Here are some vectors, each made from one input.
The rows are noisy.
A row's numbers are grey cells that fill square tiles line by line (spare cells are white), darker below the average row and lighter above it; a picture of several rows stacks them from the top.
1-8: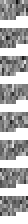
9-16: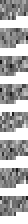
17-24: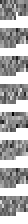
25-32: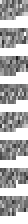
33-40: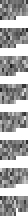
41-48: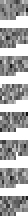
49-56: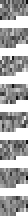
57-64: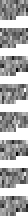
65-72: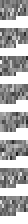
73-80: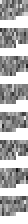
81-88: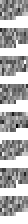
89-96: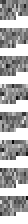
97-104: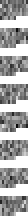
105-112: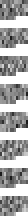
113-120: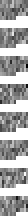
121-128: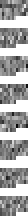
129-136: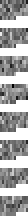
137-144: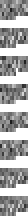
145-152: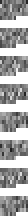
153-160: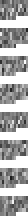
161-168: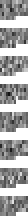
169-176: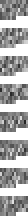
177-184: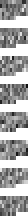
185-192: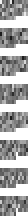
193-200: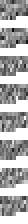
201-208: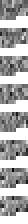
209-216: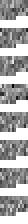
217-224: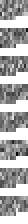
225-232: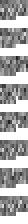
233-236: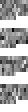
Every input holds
one of 7 labels and a node of a 10-node tree.
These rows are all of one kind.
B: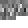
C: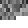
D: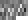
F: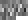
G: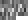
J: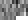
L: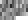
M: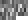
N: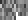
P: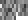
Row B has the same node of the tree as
D, F, G and M.
